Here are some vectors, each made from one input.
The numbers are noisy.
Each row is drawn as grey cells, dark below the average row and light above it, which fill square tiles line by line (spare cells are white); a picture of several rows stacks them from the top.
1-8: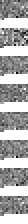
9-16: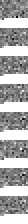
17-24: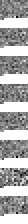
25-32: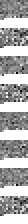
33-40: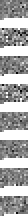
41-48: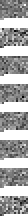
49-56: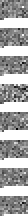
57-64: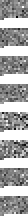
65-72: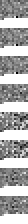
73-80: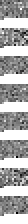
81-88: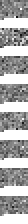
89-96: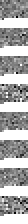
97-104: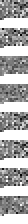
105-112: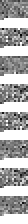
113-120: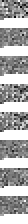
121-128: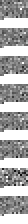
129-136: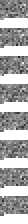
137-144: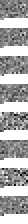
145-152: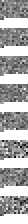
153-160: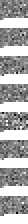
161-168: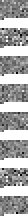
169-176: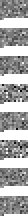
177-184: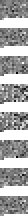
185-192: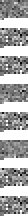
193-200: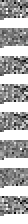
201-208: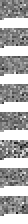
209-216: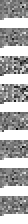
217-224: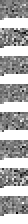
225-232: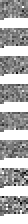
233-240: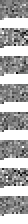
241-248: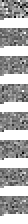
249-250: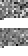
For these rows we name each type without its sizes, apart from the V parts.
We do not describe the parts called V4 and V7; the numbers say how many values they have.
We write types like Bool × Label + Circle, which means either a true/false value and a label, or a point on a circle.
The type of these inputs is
Bool × V4 + (Tree + Unit) × V7.
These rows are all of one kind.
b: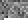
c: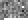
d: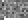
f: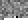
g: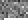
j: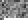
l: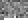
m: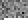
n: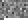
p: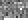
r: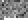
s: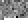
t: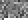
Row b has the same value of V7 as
g and t.
